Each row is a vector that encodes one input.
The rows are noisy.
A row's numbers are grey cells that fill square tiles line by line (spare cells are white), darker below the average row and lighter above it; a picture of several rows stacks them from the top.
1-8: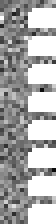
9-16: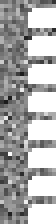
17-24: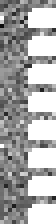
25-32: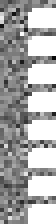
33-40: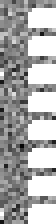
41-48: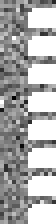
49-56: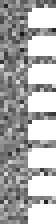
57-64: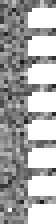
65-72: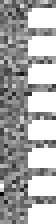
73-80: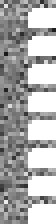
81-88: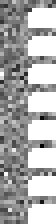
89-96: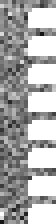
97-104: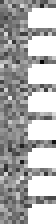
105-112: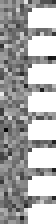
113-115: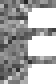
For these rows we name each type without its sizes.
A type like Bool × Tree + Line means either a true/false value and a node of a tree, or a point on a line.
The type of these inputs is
List(Circle).
